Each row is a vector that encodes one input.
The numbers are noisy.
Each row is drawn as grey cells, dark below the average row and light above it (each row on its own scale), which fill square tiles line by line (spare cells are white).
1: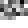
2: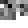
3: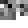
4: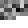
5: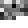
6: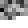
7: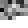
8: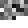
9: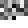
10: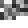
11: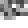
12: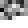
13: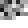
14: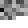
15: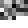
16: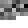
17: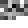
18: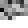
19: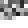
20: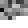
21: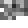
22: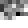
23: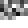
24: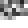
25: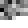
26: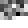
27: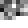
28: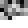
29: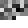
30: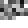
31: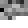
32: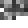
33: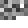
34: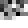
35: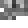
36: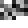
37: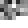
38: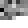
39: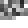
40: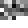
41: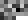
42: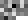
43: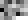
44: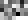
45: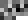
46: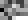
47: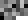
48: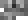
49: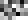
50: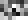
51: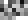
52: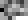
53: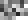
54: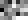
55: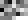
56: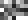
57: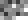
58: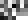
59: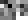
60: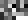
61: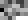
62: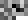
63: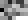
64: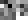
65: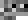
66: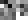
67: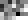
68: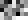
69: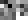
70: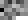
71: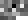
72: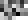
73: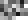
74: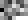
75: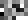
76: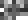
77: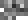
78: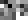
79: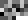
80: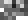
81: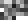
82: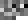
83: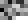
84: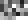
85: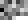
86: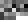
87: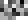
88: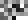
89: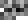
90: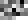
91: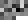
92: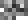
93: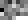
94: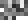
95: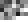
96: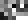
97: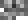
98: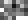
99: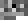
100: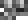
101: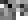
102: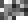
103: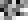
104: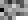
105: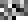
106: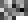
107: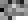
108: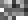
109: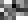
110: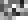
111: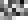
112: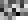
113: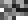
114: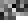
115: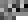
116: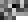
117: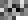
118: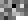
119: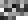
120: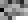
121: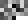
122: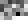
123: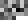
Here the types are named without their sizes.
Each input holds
a list of points on a line.
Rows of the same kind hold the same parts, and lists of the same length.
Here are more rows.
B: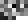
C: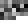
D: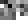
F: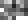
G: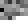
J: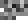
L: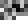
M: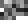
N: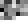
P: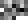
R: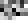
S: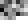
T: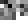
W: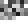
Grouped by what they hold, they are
B, C, F, J, L, M, P
D, T
G, N, R, S, W

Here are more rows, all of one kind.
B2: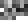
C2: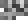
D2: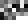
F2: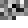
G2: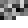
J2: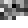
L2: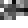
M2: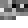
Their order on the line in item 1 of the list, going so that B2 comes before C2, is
L2, J2, B2, C2, F2, G2, D2, M2.
